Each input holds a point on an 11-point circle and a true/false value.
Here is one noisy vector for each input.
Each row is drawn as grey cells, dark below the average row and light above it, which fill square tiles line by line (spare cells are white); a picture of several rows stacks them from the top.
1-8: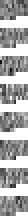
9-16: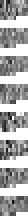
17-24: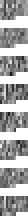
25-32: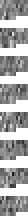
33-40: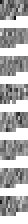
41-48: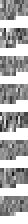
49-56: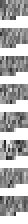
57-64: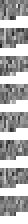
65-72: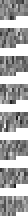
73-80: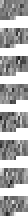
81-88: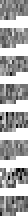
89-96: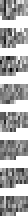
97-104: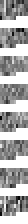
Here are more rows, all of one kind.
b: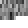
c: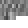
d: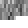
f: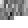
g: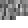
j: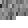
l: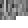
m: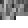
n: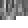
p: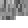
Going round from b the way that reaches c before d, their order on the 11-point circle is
b, m, f, g, n, c, j, p, l, d.
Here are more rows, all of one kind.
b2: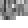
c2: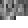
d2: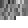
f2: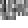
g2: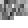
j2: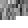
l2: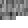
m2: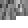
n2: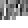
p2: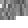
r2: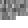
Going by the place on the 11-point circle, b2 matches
d2 and f2.
